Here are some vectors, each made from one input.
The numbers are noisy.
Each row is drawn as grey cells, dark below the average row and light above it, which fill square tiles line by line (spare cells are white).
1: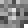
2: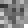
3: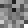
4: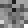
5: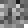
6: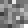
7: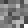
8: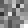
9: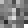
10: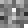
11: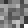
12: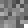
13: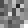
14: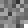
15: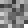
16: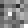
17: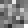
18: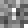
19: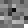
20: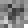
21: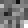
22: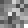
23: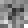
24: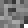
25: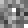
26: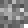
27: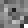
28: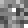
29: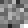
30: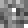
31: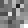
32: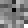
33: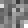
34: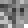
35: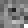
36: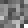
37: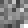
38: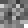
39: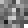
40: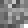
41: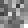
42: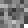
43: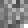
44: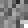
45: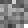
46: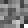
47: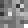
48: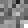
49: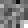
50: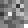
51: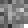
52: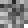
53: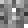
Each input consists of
two labels (each one of 6).
